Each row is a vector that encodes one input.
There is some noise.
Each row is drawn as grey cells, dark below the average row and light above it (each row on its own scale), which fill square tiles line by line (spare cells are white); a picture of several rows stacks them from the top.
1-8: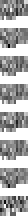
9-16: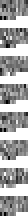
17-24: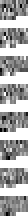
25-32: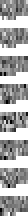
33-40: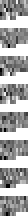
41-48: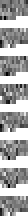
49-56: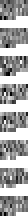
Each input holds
a point on a 5-point line and a true/false value.
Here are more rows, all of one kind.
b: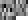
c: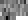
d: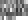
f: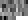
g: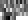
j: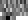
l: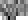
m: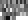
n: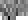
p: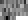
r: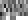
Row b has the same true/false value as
f and r.
